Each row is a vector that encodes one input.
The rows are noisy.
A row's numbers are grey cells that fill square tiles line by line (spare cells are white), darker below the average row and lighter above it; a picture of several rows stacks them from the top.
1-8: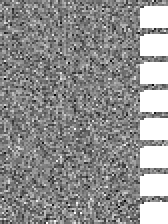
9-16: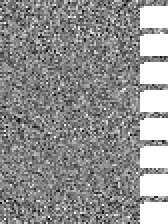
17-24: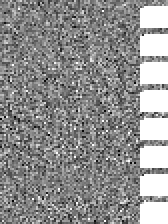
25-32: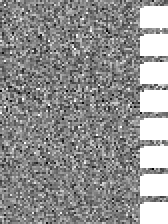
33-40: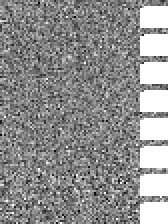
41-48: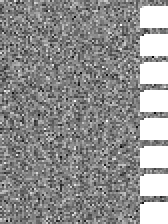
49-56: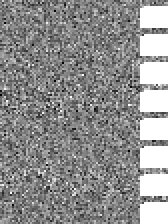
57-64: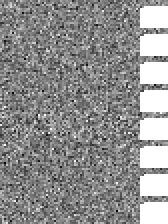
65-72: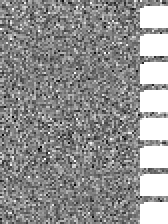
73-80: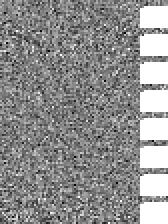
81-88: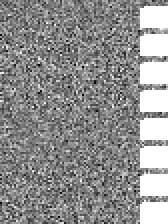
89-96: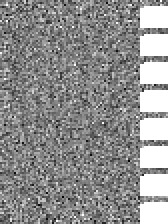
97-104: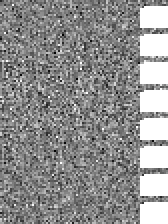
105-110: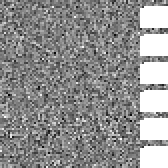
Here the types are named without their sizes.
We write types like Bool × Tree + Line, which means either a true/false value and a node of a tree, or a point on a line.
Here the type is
(Bool × Bool × Bool + Circle) × (Circle + Unit).
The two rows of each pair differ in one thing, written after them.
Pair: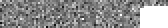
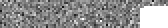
one of the three true/false values
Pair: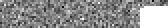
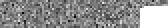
the place on the circle
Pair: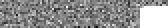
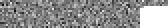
one of the three true/false values
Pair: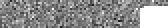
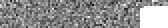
one of the three true/false values
